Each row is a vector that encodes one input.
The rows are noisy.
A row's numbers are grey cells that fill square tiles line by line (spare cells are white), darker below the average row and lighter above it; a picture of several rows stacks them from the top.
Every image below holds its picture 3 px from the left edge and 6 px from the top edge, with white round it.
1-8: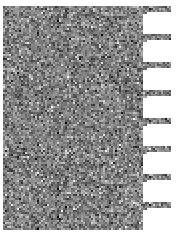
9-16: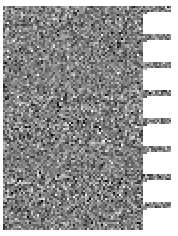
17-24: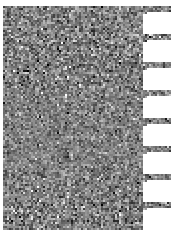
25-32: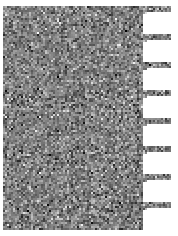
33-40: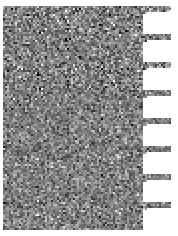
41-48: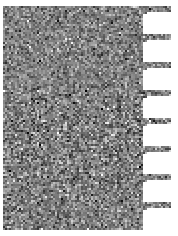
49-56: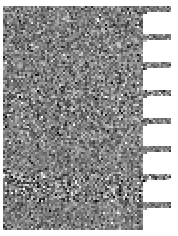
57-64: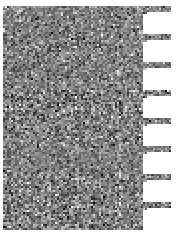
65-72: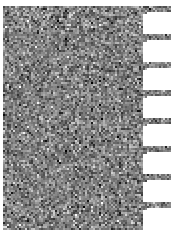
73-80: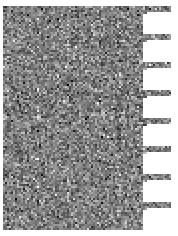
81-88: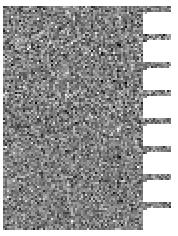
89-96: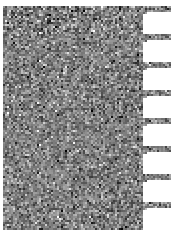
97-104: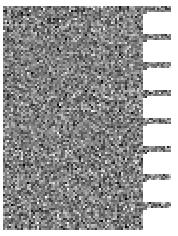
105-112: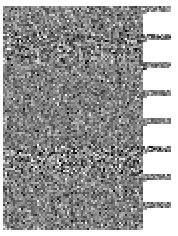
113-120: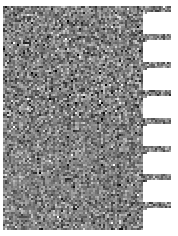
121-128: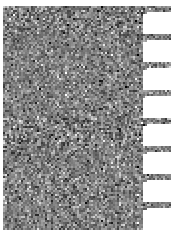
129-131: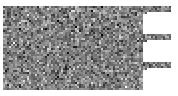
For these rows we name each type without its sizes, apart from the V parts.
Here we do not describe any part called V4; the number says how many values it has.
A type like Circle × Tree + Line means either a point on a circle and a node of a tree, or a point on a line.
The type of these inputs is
Bool × (Circle + Unit) × Line × (Line + V4).
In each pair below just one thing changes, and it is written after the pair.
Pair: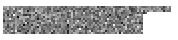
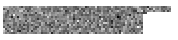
the true/false value
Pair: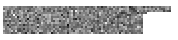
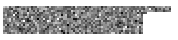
the place on the line
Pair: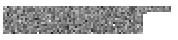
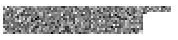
the true/false value
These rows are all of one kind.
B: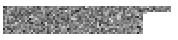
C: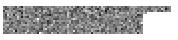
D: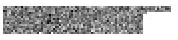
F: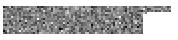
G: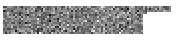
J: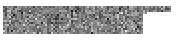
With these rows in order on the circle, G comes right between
D and F.
